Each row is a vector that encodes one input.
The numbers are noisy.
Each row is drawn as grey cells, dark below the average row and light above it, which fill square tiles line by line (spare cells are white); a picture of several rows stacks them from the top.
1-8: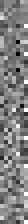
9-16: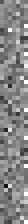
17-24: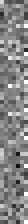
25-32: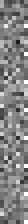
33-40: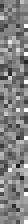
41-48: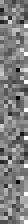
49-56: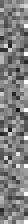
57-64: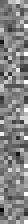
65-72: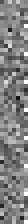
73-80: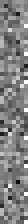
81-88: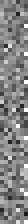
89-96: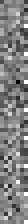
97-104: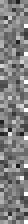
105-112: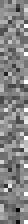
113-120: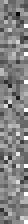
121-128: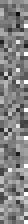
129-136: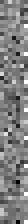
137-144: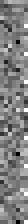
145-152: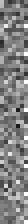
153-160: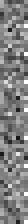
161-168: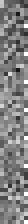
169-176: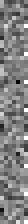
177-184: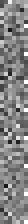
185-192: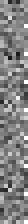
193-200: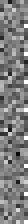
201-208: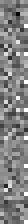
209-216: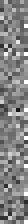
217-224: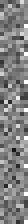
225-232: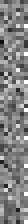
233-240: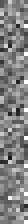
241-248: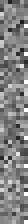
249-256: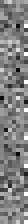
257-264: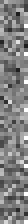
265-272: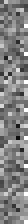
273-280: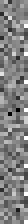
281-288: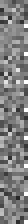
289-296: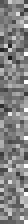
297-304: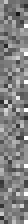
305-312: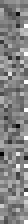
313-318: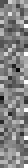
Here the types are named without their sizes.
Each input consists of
a point on a line, together with either a fixed value, or three true/false values.
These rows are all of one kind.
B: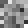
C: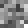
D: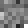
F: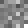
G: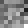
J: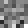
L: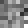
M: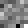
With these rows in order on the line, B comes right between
F and L.
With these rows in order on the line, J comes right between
D and M.
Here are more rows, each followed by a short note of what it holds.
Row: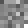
a point on a line and three true/false values
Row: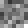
a point on a line
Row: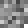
a point on a line and three true/false values
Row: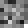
a point on a line
